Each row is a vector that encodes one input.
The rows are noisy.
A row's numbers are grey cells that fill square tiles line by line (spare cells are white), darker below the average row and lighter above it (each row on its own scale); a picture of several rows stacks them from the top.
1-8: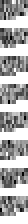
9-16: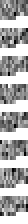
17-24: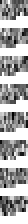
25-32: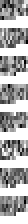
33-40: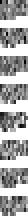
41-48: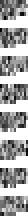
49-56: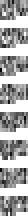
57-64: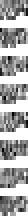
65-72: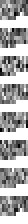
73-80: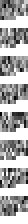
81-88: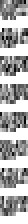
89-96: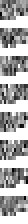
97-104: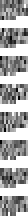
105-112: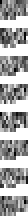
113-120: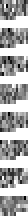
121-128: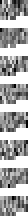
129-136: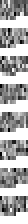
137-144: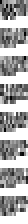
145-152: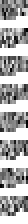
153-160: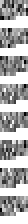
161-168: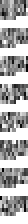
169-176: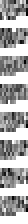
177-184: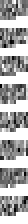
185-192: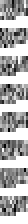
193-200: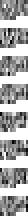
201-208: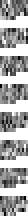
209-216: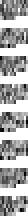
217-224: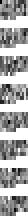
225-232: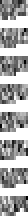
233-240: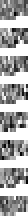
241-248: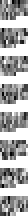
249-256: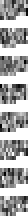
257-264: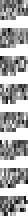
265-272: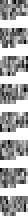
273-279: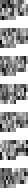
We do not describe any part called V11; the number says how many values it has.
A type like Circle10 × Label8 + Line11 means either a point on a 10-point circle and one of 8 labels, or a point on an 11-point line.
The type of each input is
Bool × V11 + List2(Line5).
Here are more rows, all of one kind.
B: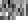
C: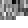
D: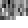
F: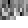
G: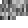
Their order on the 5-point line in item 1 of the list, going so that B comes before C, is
G, B, D, F, C.
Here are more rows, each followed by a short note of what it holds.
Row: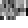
a list of one item
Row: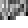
the empty list
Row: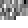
a true/false value and a value of V11
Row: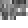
a true/false value and a value of V11
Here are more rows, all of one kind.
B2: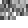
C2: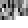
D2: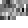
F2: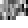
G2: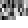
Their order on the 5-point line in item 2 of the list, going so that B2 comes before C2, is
B2, C2, F2, D2, G2.
